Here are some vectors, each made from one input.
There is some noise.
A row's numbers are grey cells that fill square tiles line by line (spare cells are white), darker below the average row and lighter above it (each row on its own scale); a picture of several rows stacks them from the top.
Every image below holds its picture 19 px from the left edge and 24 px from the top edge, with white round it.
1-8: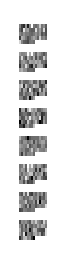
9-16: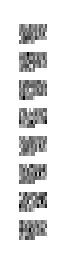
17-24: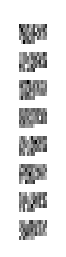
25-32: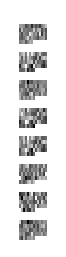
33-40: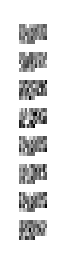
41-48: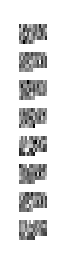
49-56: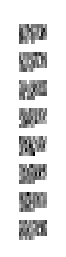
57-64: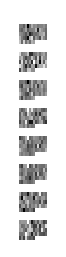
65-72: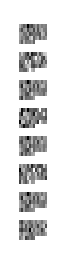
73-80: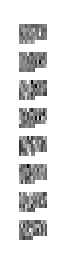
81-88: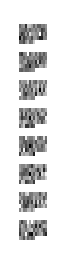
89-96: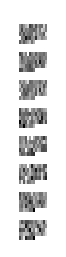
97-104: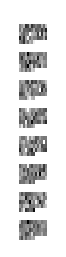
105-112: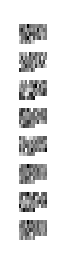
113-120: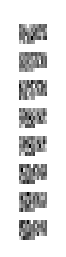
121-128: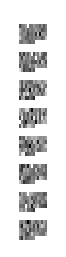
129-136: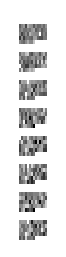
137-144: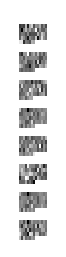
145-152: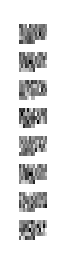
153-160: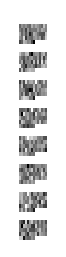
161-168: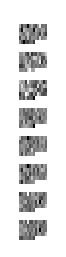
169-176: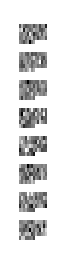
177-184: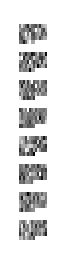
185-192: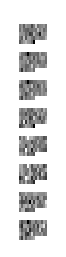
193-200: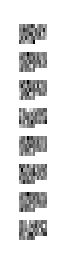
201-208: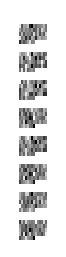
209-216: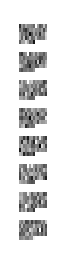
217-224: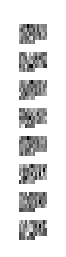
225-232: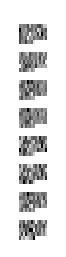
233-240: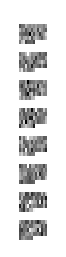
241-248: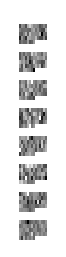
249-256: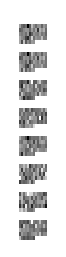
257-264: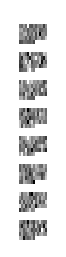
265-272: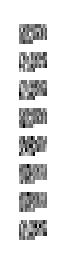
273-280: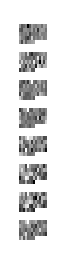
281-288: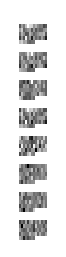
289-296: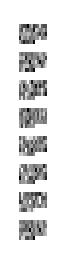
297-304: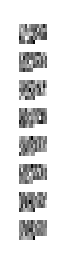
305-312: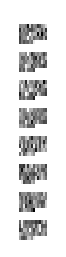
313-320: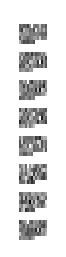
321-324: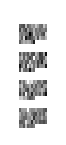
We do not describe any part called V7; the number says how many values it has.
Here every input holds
either a point on each of two 10-point lines, or five true/false values and a value of V7.
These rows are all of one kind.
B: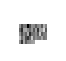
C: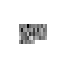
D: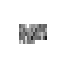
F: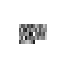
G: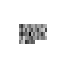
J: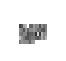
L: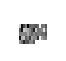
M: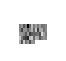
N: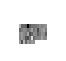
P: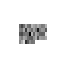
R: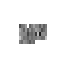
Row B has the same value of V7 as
C, M and N.
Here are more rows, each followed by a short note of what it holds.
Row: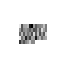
five true/false values and a value of V7
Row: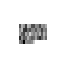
a point on each of two 10-point lines
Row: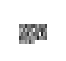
a point on each of two 10-point lines
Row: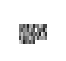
five true/false values and a value of V7
